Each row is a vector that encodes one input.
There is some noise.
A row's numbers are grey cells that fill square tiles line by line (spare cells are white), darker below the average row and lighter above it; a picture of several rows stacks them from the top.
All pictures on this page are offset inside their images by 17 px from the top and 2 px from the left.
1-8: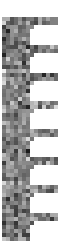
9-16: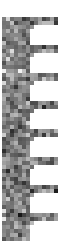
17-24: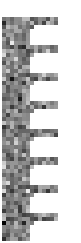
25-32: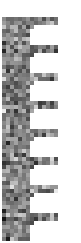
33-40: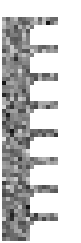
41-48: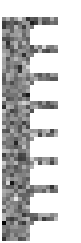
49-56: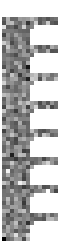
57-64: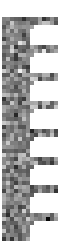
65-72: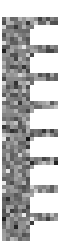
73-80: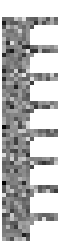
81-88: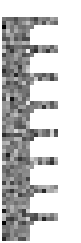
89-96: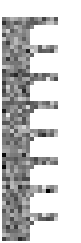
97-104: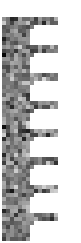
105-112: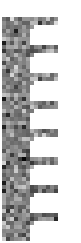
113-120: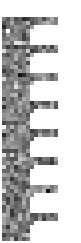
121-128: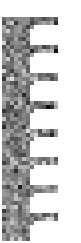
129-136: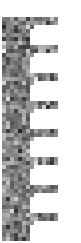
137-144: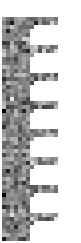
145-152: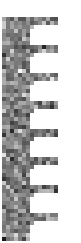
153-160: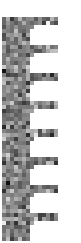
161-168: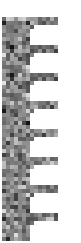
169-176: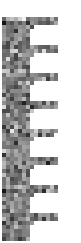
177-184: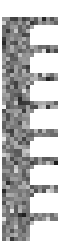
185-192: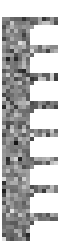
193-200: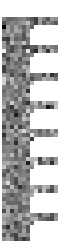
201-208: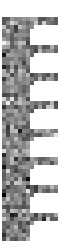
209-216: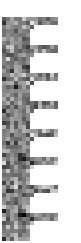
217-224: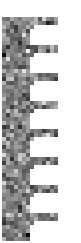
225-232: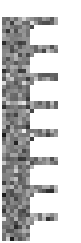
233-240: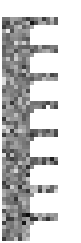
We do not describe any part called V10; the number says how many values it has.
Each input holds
a point on a 9-point circle, a true/false value and a value of V10, together with either a point on a 4-point line, or a point on an 8-point line.
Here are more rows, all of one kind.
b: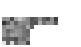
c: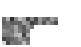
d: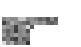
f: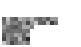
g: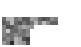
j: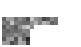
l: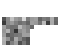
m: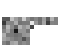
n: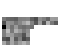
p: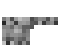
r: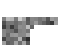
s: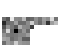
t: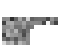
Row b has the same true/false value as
c, n, p and t.
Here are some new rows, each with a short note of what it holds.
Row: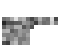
a point on a 9-point circle, a point on an 8-point line, a true/false value and a value of V10
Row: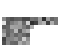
a point on a 9-point circle, a point on a 4-point line, a true/false value and a value of V10
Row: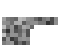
a point on a 9-point circle, a point on a 4-point line, a true/false value and a value of V10
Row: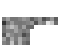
a point on a 9-point circle, a point on an 8-point line, a true/false value and a value of V10
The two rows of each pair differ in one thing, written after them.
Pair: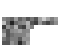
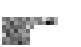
the true/false value
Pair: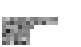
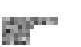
the place on the 4-point line
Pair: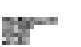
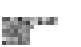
the true/false value
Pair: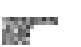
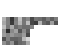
the place on the 9-point circle
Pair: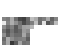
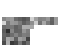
the place on the 9-point circle
